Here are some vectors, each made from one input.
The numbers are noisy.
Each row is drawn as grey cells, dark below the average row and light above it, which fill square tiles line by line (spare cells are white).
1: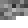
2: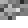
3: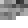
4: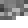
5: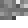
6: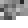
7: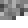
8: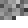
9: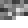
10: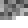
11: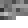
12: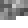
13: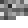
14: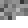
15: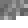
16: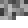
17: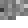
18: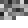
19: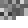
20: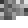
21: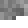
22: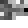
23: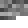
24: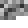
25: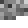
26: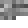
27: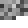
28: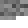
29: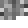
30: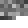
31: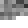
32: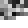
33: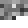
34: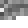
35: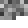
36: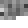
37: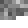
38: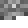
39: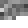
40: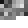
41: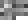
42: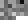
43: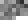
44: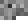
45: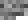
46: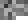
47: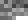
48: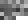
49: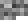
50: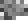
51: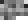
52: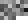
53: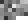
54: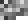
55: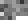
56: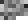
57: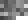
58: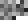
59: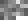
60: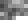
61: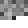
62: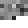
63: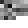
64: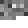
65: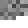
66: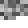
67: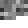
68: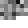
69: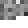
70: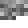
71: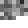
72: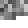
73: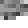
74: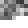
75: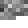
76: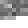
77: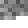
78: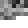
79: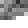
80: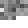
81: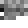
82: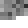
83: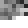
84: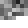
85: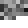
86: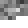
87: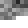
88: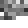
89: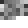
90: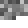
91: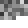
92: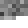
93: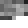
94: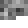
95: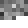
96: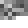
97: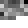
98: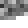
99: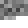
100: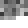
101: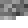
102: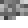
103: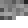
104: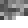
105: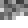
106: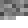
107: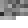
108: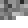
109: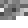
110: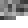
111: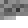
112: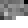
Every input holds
a node of a 9-node tree, together with either a point on a 7-point line, or three true/false values.
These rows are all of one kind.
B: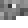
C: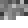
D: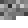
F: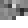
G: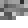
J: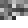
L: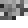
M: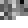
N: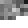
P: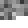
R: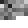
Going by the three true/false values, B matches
C, F, J and M.
